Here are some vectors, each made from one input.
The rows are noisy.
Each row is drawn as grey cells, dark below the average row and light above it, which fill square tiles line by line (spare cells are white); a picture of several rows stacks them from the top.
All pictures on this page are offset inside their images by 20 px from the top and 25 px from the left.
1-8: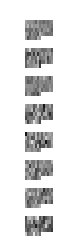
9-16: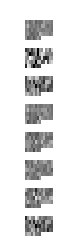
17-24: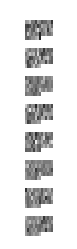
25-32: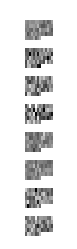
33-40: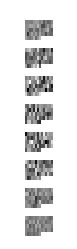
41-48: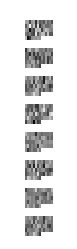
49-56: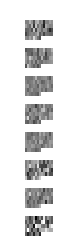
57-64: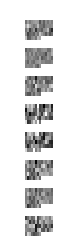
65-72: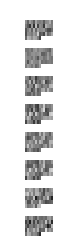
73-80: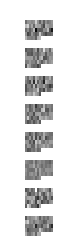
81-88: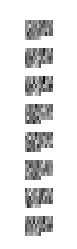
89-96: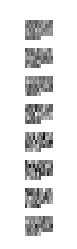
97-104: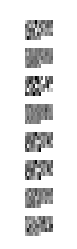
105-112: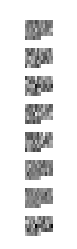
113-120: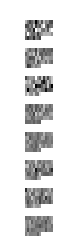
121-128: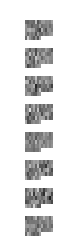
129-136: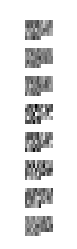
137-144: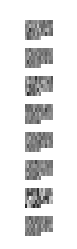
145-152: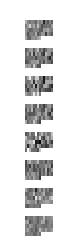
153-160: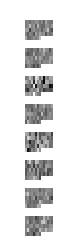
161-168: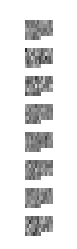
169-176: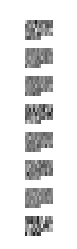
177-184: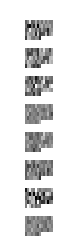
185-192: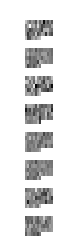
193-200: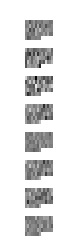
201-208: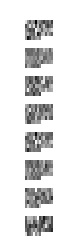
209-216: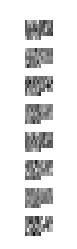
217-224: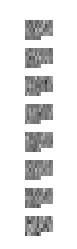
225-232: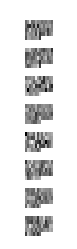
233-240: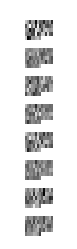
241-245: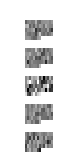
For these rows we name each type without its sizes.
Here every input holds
either three true/false values, or a list of points on a line.
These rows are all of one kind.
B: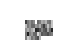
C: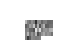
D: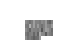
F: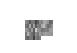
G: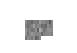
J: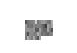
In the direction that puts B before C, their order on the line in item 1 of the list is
J, B, F, D, G, C.
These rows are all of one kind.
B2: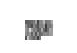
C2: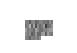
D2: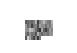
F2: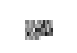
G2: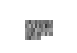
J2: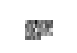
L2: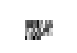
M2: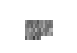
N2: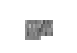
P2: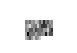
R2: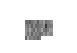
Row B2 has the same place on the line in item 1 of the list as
C2, G2, P2 and R2.
